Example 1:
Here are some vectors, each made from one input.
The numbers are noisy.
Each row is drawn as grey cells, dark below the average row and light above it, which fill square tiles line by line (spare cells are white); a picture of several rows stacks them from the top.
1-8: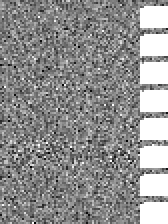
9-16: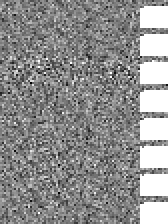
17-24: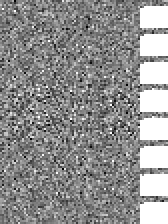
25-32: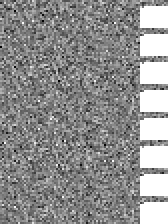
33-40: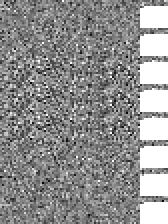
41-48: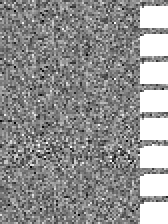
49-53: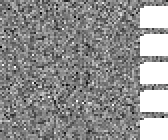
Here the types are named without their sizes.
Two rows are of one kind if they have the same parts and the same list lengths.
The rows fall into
3 kinds.
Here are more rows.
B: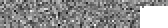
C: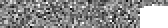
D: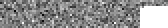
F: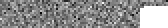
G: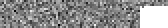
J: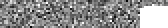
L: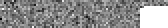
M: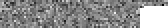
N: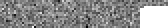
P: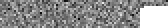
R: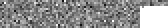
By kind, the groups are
B, D, F, G, P, R
C, J
L, M, N

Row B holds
three true/false values.
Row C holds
a fixed value.
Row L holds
a point on each of two lines.
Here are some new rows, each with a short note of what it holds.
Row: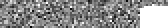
a fixed value
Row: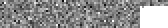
three true/false values
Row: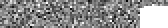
a fixed value
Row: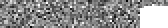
a fixed value
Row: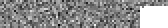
three true/false values
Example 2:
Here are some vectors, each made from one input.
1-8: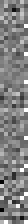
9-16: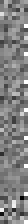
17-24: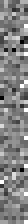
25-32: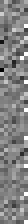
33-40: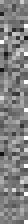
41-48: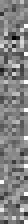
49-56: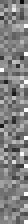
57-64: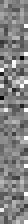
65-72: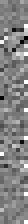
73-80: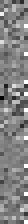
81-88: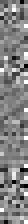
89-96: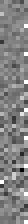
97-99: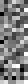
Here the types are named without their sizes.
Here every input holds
a point on a line, together with either a point on a circle, or a fixed value.
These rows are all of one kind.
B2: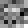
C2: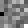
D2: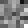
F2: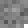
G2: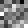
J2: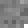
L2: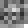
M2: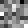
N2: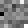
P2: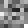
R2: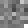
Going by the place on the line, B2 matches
F2 and G2.
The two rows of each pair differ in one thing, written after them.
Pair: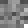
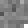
the place on the line
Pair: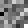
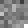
the place on the line
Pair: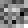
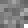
the place on the circle
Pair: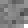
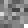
the place on the circle
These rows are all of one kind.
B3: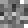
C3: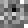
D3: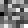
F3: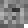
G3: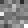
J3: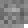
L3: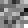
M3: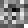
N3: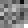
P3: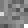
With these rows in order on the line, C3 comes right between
J3 and N3.
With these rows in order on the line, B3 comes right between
L3 and M3.
